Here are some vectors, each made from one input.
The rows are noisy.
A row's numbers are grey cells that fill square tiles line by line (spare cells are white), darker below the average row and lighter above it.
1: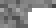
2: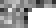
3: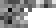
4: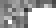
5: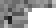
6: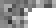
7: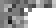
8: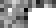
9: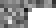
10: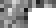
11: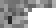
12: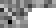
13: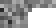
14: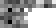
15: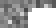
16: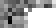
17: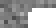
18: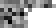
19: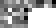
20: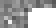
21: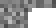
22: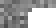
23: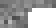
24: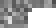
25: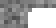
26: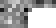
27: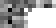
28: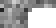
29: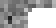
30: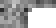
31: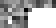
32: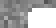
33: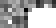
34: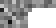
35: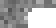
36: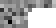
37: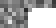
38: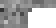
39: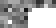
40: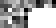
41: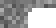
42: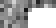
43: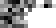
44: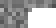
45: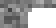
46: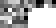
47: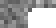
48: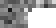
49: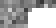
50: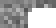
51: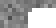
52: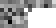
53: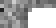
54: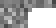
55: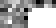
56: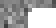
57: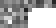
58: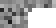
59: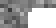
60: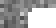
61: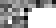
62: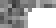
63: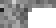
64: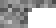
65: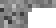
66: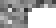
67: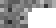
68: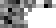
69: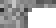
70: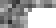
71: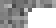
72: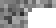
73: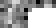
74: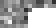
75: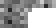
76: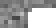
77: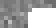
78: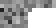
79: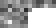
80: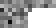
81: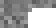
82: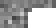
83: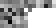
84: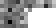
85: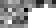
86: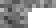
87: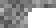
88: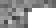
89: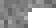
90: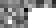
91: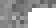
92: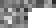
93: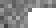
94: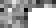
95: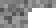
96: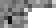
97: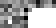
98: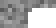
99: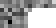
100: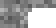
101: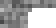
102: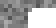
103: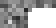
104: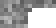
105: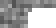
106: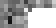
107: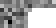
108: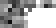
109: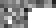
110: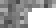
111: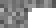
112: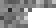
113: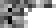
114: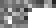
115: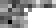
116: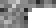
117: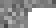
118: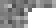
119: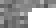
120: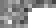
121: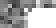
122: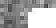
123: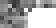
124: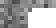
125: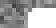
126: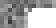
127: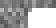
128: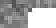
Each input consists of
a point on a 7-point line and a point on each of two 9-point lines.
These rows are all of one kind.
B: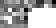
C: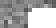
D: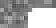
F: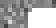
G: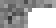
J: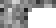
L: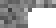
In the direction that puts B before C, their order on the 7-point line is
L, J, D, G, F, B, C.
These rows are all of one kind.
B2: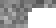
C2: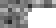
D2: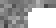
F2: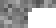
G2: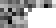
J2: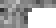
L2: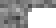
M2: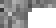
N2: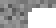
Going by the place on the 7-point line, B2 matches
M2 and N2.
